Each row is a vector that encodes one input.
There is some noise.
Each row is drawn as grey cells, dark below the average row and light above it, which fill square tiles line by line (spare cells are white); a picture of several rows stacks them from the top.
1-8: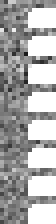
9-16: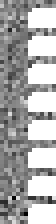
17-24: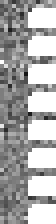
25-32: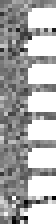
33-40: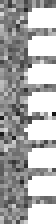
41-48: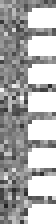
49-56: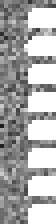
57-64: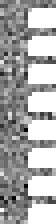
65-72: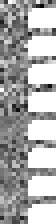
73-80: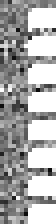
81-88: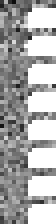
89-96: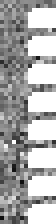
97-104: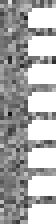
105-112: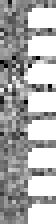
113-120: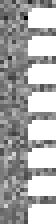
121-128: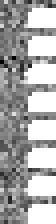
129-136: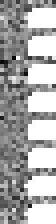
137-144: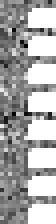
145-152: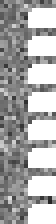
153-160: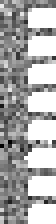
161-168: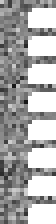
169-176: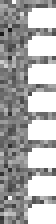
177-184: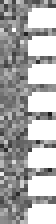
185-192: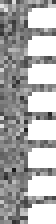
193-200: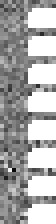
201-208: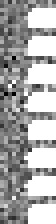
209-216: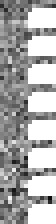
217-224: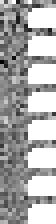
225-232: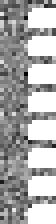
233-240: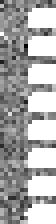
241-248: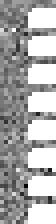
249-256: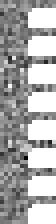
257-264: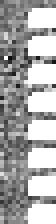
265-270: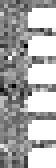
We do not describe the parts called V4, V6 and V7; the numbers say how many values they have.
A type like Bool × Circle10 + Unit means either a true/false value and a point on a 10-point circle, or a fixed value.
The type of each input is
Bool × V6 × V7 + (Circle9 + Tree10) × V4 + Unit.
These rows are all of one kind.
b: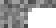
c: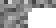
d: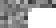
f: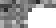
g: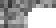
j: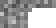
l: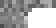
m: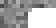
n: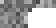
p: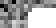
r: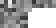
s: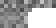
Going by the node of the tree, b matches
f and n.
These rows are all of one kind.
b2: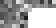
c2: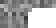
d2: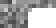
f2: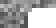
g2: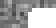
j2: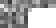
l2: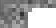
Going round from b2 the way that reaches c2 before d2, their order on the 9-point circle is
b2, g2, l2, c2, j2, f2, d2.
